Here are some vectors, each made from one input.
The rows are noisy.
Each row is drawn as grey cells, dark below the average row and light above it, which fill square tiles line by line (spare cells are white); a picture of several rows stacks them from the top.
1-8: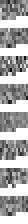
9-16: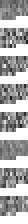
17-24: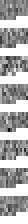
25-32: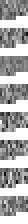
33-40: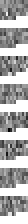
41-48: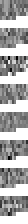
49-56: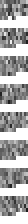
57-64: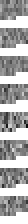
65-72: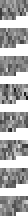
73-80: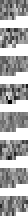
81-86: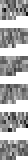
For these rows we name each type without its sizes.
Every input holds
a true/false value, together with either a fixed value, or a node of a tree.
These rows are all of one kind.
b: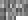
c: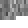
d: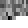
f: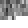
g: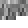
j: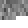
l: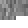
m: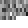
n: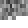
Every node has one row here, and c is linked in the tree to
b and j.
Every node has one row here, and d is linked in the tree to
m.
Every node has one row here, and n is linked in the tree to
g and l.
